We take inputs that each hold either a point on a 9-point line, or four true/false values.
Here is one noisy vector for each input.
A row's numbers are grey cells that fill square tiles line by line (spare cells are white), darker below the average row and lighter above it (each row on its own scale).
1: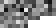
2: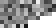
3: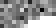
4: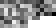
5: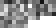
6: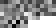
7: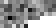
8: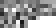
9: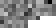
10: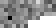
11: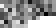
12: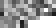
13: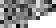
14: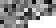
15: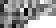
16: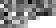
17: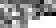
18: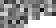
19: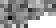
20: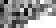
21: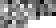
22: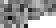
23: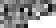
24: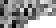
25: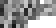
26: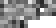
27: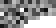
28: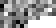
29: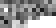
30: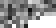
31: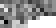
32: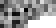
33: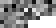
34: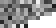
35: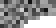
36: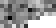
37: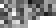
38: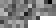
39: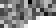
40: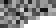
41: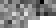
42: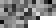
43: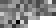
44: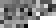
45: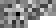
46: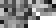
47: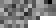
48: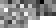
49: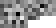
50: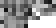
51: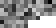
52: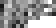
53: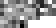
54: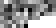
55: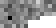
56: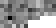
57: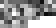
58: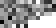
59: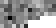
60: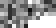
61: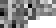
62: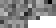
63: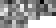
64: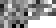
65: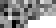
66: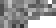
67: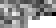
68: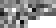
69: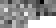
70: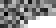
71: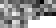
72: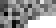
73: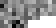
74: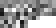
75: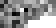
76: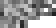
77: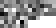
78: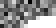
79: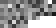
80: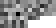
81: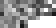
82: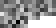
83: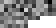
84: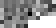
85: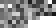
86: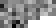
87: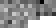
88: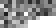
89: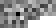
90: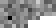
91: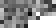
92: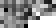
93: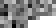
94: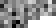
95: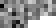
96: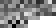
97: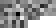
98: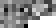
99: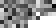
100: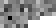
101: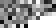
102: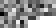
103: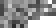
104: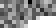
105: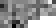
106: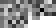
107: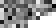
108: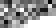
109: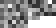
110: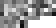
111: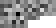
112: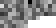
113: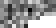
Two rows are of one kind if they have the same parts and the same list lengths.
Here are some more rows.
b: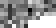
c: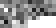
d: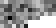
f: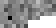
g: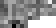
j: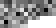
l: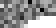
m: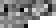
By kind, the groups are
b, d, f, m
c, g, j, l

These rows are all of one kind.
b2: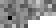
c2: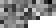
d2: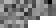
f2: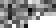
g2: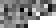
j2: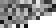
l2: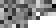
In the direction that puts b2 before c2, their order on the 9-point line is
f2, b2, j2, l2, g2, c2, d2.
